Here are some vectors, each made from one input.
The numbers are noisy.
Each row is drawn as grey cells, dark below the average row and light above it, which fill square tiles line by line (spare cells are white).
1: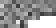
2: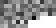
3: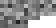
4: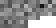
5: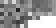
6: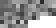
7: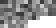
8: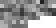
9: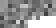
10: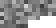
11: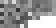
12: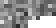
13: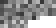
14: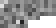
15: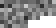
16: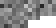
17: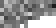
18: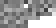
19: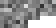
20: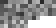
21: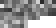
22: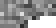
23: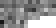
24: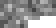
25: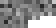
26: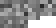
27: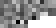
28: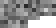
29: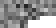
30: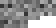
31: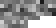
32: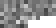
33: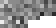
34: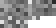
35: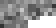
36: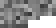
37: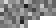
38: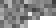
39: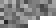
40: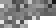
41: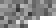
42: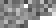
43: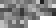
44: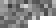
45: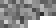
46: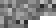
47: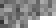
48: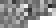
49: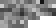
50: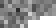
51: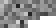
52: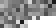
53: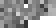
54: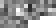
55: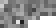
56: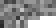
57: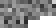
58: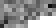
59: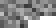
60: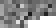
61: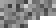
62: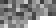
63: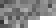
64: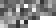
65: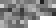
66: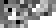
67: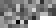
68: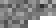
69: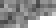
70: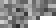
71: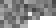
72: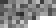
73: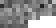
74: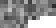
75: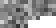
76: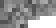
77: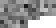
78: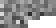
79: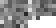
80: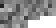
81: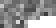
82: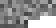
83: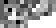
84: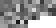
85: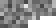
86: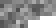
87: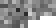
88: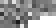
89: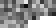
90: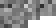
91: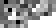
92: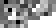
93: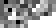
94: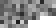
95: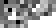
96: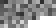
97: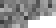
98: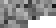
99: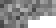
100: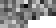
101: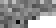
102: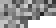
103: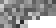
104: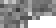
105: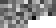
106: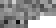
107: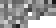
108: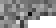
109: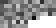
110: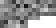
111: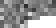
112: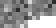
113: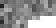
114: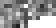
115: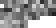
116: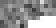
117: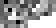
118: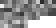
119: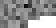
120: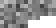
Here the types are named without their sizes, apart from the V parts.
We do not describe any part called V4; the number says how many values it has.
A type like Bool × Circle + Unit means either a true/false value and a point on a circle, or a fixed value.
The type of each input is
List(Line × V4).
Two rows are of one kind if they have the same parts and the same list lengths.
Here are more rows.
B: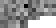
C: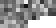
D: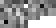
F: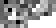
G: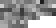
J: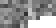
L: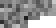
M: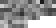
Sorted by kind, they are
B, D, L
C, G, M
F
J

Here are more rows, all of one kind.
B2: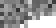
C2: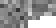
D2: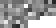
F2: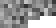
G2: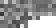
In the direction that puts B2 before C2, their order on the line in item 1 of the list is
F2, D2, B2, C2, G2.
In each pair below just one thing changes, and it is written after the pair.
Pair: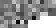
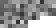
the value of V4 in item 1 of the list
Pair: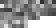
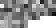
the place on the line in item 1 of the list
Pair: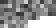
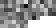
the place on the line in item 1 of the list
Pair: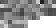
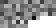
the value of V4 in item 1 of the list
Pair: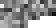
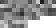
the place on the line in item 1 of the list
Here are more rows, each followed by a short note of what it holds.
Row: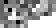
the empty list
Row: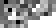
the empty list
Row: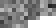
a list of three items
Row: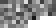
a list of one item
